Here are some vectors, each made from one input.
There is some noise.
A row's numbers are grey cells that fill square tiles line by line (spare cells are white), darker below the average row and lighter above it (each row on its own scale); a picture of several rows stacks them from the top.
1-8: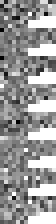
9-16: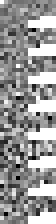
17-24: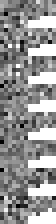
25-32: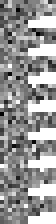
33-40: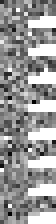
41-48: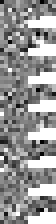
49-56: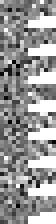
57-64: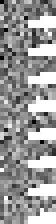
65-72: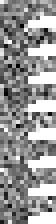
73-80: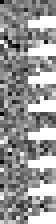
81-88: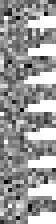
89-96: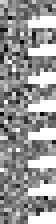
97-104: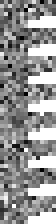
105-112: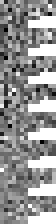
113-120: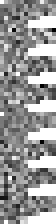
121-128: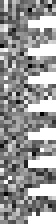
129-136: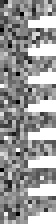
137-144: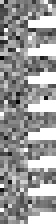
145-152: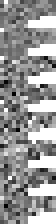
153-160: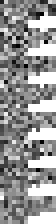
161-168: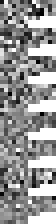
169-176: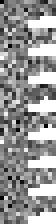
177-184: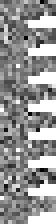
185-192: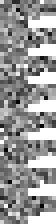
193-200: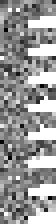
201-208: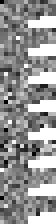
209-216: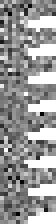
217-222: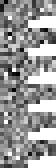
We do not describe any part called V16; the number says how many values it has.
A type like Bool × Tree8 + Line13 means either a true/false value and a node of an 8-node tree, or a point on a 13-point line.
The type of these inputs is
Bool × Bool × Bool × V16 + Line7.
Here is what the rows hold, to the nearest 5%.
About 20% of them hold a point on a 7-point line. The rest hold three true/false values and a value of V16.
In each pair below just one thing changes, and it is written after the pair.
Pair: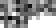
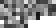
the value of V16
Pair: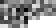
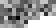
one of the three true/false values
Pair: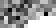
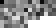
the value of V16
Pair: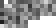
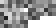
one of the three true/false values
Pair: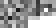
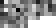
one of the three true/false values
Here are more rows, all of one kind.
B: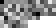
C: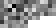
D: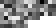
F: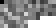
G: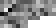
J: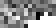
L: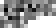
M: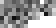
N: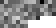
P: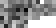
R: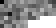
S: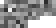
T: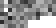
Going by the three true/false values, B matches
C, G and T.
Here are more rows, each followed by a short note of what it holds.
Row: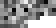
three true/false values and a value of V16
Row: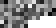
a point on a 7-point line
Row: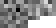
a point on a 7-point line
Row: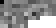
three true/false values and a value of V16
